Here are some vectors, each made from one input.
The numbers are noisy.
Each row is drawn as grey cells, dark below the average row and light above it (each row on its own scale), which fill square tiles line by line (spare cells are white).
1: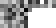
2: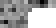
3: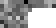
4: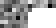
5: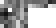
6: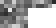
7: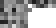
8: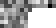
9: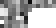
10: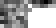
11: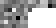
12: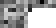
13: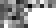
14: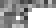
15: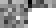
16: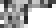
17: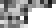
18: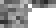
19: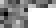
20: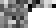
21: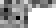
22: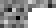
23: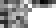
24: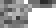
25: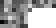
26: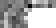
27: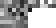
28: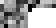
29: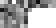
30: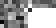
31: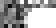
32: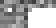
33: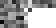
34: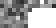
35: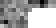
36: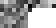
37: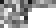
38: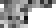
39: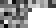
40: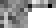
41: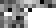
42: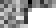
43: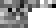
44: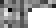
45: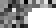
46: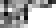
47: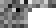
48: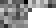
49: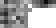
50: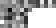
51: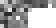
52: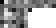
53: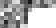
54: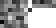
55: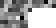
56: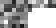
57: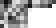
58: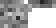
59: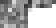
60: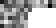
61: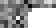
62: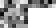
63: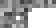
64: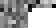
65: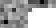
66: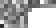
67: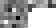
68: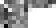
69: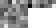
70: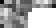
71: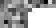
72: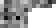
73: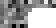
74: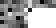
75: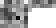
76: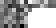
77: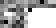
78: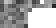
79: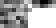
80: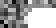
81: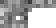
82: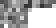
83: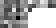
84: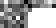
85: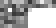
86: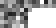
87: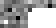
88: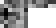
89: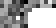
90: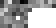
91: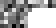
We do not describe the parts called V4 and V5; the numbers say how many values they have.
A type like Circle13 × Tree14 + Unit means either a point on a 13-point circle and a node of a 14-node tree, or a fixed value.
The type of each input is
Bool × Line3 × Line3 × V4 × V5.
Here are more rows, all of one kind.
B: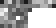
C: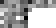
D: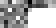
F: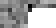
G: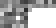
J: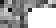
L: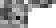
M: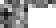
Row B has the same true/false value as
F and J.
